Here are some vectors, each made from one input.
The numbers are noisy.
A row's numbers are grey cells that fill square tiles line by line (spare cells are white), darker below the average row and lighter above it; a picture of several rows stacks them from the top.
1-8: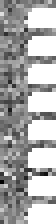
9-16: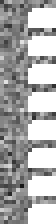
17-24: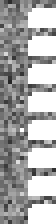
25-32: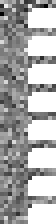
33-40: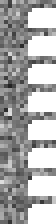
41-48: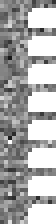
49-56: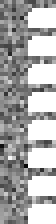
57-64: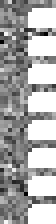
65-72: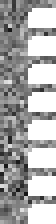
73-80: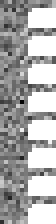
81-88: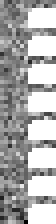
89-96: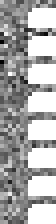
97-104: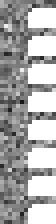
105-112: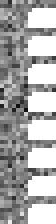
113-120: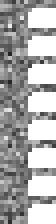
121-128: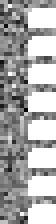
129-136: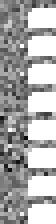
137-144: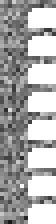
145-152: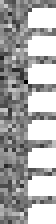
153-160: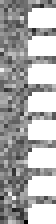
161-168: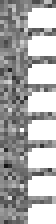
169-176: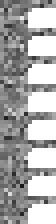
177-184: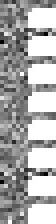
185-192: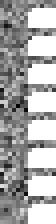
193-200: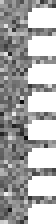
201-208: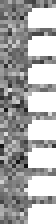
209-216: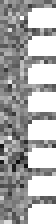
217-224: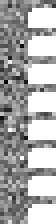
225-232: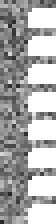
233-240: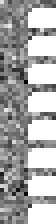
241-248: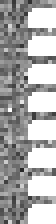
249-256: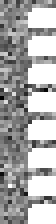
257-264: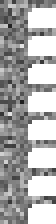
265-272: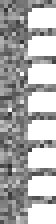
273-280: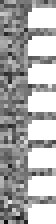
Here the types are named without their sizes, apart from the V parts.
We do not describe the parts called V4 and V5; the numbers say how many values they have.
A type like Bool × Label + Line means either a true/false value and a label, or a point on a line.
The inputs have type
(Bool × Bool × Bool + V4) × Tree + V5.
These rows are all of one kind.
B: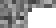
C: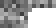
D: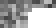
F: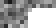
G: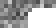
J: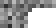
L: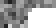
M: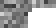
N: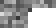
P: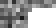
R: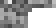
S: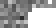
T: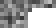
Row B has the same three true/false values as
J, N and T.
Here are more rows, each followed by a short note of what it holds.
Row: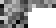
a value of V5
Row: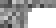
a node of a tree and three true/false values
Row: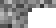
a node of a tree and three true/false values
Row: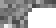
a node of a tree and a value of V4
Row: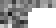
a node of a tree and a value of V4
